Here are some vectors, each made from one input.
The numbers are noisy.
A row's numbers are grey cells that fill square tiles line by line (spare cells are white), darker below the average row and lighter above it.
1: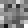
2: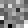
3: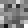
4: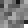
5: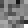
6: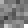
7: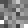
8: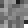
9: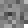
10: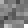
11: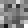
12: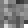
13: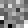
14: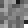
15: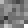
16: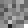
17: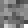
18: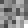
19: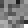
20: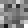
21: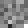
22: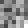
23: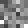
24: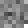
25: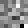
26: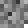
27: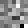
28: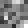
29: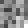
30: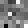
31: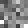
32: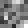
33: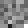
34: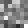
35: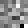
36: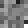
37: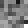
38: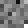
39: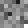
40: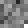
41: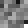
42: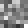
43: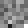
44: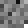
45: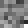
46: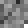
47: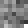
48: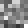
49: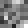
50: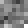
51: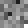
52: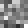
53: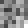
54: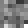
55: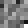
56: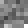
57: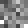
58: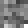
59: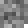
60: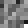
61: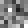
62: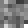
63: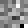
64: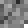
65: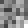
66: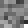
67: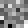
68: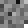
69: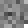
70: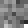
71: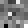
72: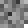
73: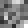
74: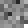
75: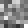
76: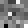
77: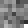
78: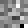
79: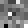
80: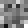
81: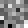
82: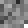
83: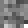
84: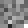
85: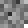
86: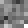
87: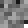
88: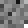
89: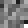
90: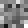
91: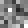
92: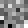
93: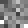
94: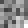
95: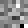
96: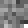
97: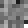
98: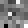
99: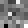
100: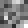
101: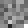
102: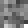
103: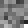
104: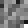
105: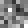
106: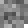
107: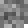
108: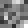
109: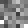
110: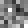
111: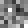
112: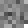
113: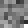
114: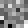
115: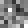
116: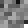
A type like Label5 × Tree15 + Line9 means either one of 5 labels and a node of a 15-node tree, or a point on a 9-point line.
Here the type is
Bool × Circle8 + Label10.
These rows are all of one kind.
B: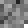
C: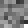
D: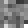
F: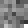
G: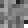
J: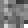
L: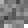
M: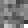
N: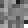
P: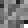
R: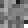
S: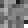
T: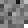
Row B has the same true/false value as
L and T.
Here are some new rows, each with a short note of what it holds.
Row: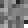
a point on an 8-point circle and a true/false value
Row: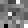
one of 10 labels
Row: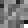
a point on an 8-point circle and a true/false value
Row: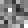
one of 10 labels
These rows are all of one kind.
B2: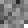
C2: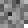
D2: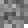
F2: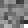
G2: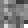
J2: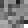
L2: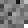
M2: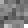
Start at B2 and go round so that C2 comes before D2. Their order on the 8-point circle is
B2, L2, C2, J2, F2, D2, M2, G2.
